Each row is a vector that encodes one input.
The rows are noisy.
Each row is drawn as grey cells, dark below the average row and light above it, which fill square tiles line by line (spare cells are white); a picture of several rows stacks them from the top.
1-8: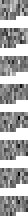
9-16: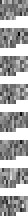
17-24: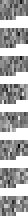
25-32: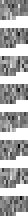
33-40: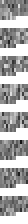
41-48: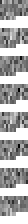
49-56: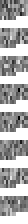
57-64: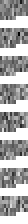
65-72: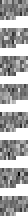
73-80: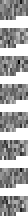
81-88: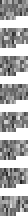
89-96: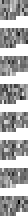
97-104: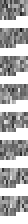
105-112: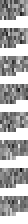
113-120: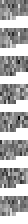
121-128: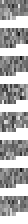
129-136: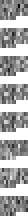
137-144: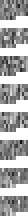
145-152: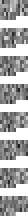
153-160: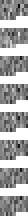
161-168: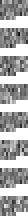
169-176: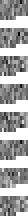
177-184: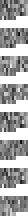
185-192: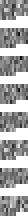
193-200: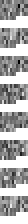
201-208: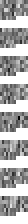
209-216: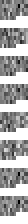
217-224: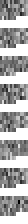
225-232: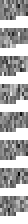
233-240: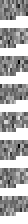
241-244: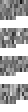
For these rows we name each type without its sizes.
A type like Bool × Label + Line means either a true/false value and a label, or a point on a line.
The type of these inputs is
Line.
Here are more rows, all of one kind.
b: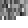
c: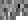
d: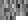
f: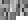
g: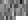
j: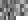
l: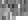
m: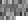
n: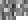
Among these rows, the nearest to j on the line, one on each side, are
b and n.
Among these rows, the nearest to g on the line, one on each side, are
d and m.
